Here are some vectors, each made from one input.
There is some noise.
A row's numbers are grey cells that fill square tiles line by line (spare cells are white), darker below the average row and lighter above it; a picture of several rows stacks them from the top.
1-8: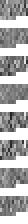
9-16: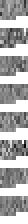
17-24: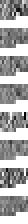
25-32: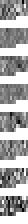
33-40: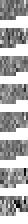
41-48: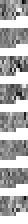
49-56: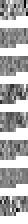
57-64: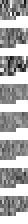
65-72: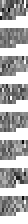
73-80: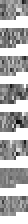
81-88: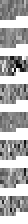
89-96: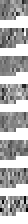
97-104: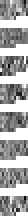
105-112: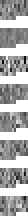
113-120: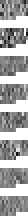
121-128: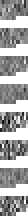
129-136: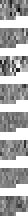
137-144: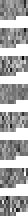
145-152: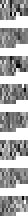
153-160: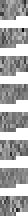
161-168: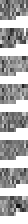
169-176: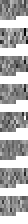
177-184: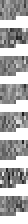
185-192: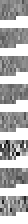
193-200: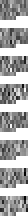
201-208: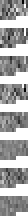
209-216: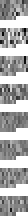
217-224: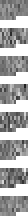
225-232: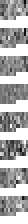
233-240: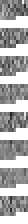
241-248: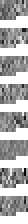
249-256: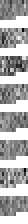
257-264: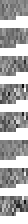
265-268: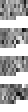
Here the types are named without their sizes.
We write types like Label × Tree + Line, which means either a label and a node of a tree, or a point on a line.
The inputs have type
(Bool × Bool × Bool + Unit) × (Tree + Unit).
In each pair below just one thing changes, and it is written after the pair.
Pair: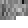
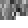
the node of the tree
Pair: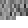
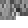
the node of the tree
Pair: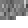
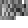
the node of the tree
